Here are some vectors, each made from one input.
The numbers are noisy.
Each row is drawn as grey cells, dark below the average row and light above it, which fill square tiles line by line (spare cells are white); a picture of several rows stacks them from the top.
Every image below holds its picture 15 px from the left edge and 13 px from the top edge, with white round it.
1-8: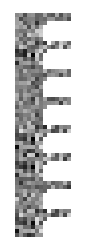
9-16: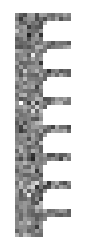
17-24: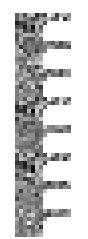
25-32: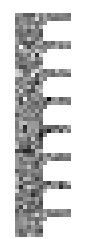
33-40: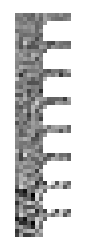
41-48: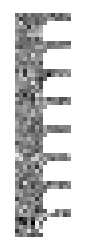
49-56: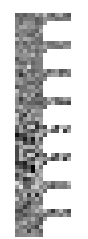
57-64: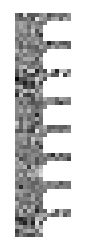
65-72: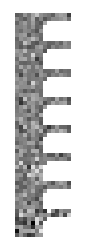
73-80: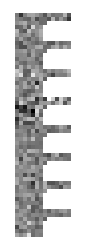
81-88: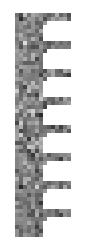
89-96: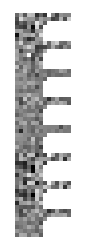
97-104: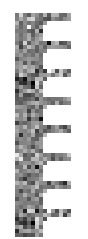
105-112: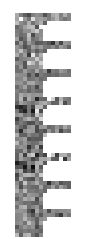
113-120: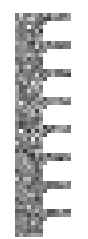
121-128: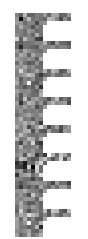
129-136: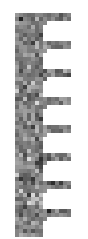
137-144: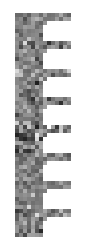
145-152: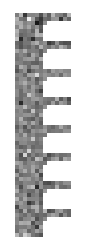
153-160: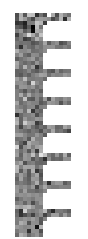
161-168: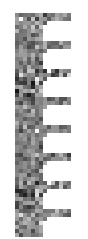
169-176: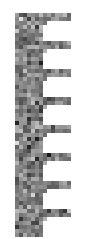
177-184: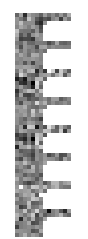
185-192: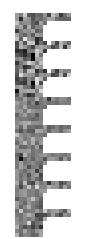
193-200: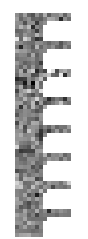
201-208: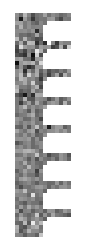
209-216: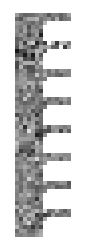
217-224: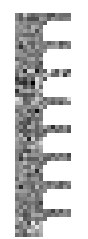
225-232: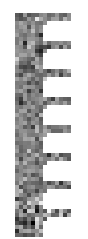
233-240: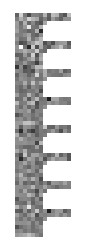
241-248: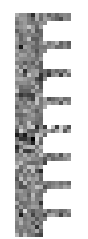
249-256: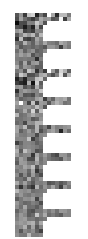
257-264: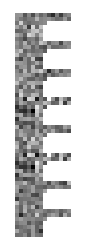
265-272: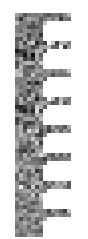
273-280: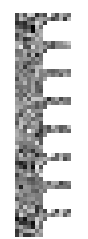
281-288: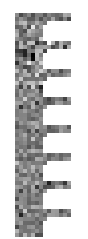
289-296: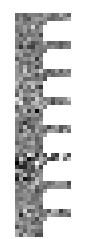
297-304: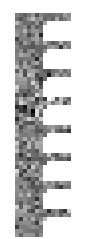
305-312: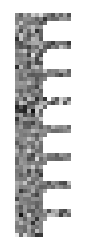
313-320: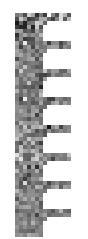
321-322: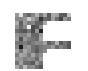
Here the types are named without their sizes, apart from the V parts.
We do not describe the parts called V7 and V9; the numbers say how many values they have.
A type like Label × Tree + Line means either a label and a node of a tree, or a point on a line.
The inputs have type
(Bool × Bool × Bool × Bool + V9) × Circle + V7.
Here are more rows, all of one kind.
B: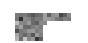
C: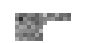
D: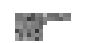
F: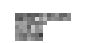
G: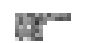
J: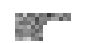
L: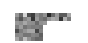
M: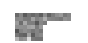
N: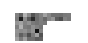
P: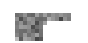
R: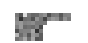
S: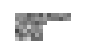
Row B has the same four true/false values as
C and F.
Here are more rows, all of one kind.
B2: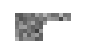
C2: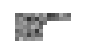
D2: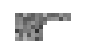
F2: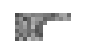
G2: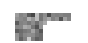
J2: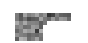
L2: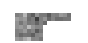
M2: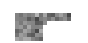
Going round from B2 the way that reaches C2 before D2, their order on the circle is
B2, M2, J2, C2, L2, F2, G2, D2.
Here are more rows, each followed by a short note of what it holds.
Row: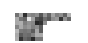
a point on a circle and a value of V9
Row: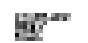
a value of V7
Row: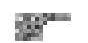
a point on a circle and a value of V9
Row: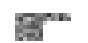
a point on a circle and a value of V9
